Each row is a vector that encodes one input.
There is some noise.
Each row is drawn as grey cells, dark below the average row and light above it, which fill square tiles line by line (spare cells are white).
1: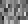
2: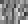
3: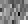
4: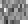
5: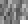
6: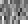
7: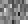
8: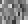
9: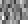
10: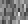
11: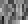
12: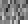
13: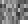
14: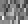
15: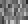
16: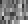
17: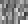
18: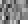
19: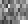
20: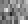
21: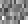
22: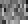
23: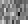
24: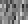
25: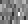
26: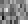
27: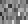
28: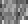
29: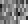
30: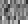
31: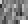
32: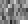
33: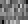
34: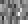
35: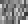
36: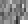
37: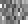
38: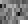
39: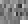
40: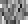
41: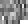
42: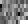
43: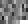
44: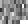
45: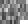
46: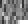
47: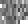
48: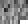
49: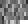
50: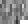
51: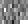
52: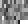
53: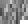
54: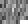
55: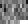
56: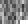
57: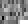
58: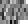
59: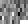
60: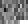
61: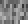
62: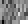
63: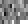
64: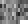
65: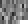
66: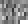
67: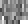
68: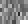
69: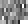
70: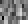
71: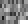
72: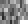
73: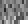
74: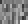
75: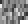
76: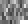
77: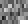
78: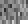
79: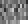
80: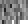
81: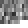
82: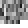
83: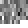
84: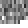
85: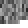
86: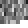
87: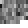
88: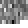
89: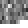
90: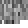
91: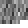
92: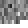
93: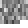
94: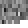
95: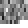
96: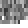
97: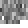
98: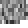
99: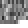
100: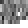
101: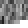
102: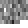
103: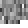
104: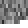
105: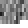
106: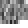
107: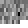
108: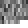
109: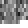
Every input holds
three true/false values, together with either a point on a 4-point line, or a point on a 6-point line.
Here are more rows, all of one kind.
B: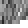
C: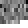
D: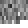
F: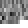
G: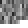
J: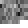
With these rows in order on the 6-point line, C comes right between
G and J.
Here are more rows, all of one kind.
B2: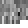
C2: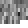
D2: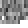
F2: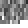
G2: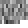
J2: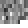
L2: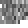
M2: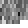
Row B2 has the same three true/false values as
C2 and M2.
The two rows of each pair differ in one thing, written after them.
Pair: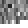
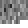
the place on the 6-point line
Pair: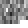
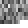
the place on the 6-point line
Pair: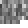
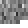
the place on the 6-point line
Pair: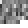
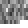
one of the three true/false values
